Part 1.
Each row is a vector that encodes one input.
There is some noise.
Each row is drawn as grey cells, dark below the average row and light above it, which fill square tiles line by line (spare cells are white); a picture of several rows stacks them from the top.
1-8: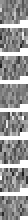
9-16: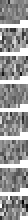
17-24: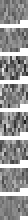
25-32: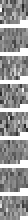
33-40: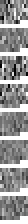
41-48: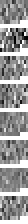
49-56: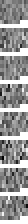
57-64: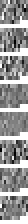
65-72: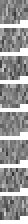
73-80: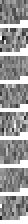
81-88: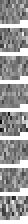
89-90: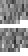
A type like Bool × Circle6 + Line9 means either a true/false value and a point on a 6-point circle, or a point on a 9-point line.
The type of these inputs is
(Bool × Bool × Bool + Unit) × Circle9.
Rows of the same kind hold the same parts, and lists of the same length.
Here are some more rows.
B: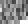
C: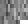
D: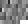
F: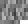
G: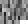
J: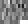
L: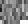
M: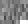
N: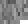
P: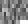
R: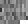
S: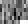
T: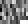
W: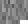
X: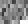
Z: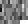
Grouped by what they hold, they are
B, C, D, G, J, M, N, P, W
F, L, R, S, T, X, Z

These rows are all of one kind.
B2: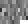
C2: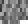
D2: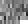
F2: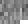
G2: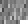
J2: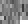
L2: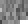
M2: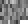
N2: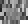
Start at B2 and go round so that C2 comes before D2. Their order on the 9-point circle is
B2, J2, F2, G2, N2, C2, M2, L2, D2.
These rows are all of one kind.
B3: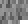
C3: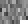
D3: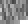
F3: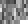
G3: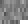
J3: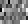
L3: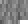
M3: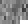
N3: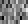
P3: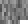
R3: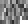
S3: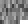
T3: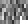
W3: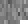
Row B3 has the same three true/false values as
D3, F3 and N3.
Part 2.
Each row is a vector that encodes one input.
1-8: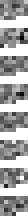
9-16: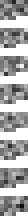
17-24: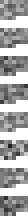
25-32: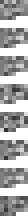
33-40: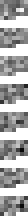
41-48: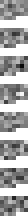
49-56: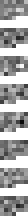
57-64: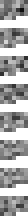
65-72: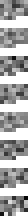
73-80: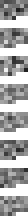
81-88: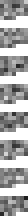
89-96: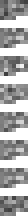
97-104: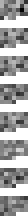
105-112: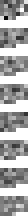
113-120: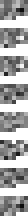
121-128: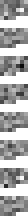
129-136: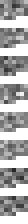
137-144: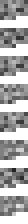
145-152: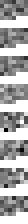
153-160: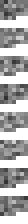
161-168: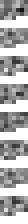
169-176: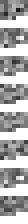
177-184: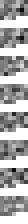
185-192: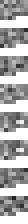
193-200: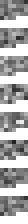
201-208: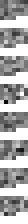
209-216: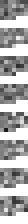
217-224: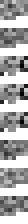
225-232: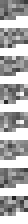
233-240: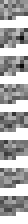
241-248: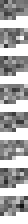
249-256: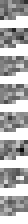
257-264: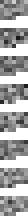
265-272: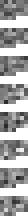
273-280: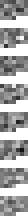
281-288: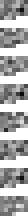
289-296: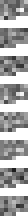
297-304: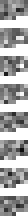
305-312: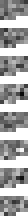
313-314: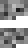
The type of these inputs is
Bool × Line5.
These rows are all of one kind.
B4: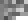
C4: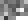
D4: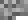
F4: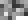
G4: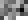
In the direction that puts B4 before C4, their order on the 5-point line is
G4, D4, B4, C4, F4.
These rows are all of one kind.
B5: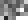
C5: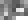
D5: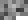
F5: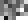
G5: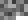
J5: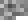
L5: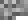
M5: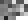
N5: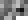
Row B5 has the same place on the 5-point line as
C5, F5 and G5.
